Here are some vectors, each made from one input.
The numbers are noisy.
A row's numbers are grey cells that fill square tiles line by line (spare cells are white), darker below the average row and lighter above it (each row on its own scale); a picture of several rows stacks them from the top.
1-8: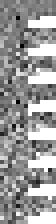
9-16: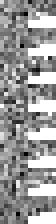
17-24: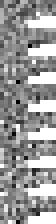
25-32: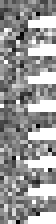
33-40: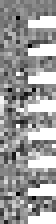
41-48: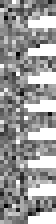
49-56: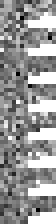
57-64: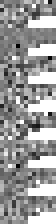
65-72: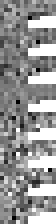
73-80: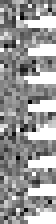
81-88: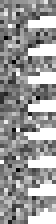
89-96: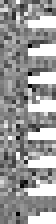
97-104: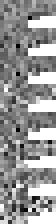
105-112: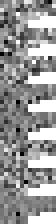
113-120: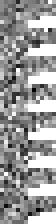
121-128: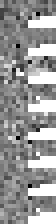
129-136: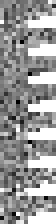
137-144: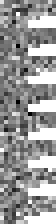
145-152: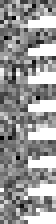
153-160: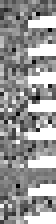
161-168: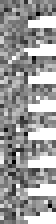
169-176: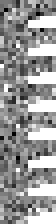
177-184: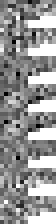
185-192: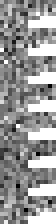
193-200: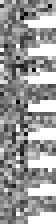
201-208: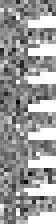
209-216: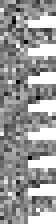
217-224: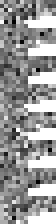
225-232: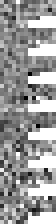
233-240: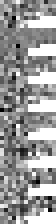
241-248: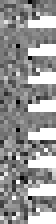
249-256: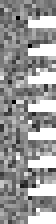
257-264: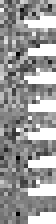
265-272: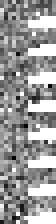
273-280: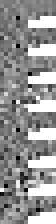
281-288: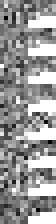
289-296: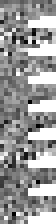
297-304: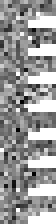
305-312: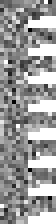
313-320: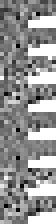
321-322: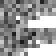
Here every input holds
either a fixed value, or two labels (each one of 11), or three true/false values.
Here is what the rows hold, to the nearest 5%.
A few of them hold a fixed value. About 65% of them hold two labels (each one of 11). The rest hold three true/false values.
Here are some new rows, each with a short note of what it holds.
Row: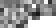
three true/false values
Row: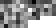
a fixed value
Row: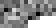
three true/false values
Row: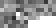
two labels (each one of 11)
